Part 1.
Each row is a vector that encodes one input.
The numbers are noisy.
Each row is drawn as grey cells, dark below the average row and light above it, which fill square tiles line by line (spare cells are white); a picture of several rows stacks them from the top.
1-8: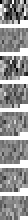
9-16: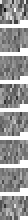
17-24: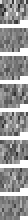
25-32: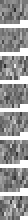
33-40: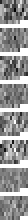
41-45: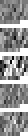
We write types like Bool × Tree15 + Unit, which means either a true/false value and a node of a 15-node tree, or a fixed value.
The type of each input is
Line6.
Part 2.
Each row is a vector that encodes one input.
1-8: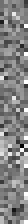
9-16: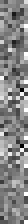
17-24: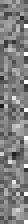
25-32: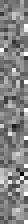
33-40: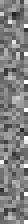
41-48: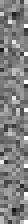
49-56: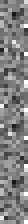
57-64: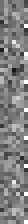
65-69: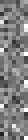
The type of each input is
Circle11 + Unit.
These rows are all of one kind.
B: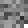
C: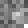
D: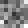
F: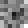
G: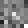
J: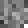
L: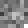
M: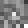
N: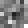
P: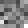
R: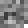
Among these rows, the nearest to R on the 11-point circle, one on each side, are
B and N.
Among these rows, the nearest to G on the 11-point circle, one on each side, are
J and M.
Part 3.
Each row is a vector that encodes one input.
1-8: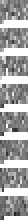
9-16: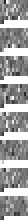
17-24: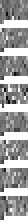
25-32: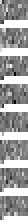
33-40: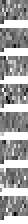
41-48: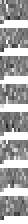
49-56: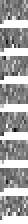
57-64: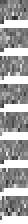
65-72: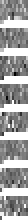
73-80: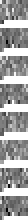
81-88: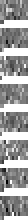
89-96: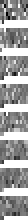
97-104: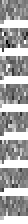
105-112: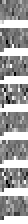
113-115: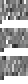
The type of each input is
Bool × Bool × Bool × Bool + Unit.
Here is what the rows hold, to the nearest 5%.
About 5% of them hold a fixed value. The rest hold four true/false values.
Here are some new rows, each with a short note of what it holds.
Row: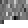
four true/false values
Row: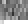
four true/false values
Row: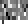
a fixed value
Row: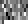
a fixed value
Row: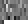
four true/false values
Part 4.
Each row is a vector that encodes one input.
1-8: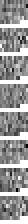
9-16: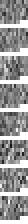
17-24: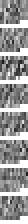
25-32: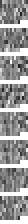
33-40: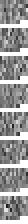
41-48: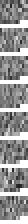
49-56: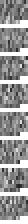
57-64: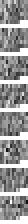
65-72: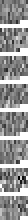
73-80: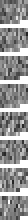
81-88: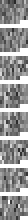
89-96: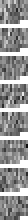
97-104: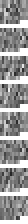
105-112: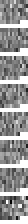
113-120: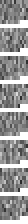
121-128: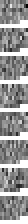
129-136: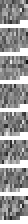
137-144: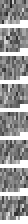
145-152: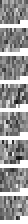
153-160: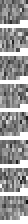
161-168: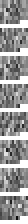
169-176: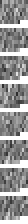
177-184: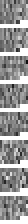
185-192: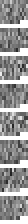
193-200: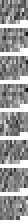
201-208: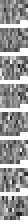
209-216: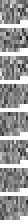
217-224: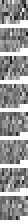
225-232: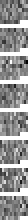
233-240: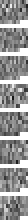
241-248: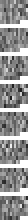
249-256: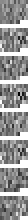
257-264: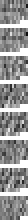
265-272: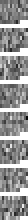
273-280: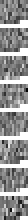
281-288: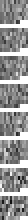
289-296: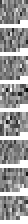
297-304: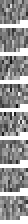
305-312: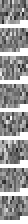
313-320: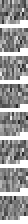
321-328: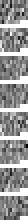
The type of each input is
Line15.
